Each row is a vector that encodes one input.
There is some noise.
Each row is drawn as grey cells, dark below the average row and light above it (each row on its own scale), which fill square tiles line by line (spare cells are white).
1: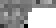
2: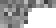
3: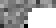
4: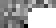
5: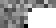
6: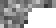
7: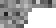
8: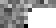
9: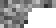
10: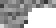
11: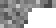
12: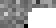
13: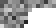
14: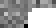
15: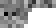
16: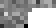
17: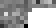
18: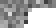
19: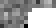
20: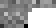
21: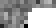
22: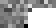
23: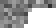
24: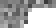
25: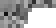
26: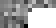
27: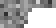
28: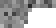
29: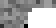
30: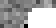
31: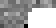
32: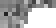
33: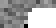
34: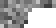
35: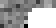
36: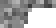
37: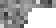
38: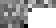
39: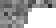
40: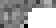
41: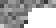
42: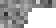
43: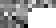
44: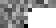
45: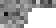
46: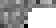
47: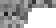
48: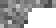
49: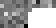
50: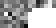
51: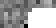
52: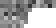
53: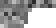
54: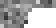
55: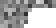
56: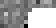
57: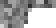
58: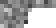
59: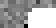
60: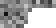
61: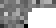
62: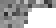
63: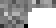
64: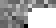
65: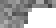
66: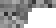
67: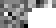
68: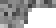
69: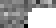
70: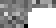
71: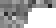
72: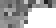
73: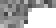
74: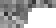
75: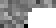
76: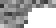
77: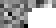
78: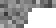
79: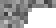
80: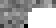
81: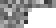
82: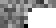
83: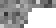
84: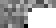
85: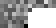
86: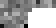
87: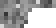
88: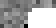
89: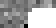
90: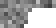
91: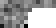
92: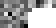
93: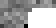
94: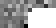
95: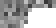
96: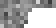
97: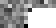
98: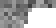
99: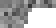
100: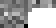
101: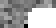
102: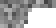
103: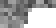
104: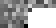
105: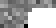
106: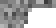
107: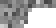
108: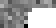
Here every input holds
a true/false value, together with a list of up to two points on a 6-point circle.
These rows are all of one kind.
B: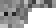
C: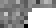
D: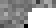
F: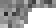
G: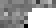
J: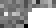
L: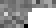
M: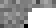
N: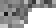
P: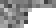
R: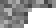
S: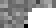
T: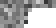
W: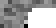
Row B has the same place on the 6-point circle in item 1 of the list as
F, N, S and W.
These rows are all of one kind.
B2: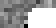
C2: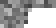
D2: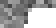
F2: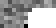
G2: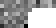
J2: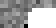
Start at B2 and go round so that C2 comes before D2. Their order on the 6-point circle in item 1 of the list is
B2, C2, D2, G2, J2, F2.
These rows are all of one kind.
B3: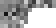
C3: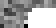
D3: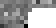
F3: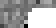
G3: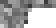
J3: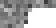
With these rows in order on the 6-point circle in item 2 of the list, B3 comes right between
F3 and G3.
